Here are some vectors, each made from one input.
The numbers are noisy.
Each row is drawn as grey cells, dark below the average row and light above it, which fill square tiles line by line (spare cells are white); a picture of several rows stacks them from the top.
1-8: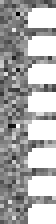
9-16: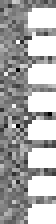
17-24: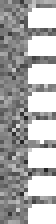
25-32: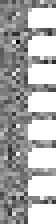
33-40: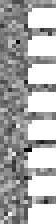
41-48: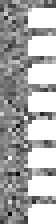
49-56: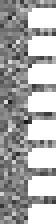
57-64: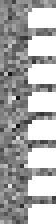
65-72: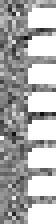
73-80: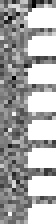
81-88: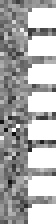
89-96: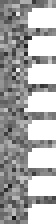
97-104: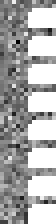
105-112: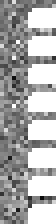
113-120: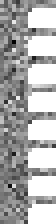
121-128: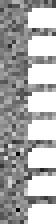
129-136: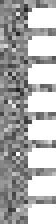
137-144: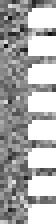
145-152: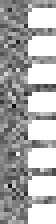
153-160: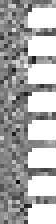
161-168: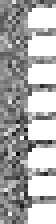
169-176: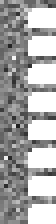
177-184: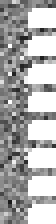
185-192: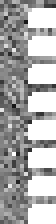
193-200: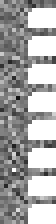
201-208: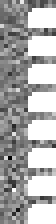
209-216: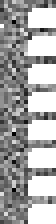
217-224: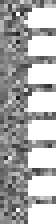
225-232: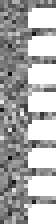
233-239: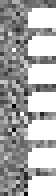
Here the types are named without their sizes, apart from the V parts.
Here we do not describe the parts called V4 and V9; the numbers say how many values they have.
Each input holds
a true/false value and a value of V9, together with either a point on a line, or a value of V4.
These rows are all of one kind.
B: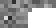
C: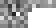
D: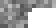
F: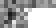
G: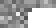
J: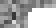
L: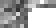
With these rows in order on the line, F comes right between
B and J.
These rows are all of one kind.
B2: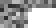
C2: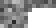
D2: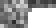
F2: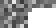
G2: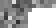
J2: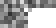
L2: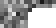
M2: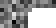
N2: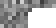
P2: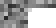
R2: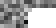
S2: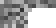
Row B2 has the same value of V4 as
C2, P2 and S2.
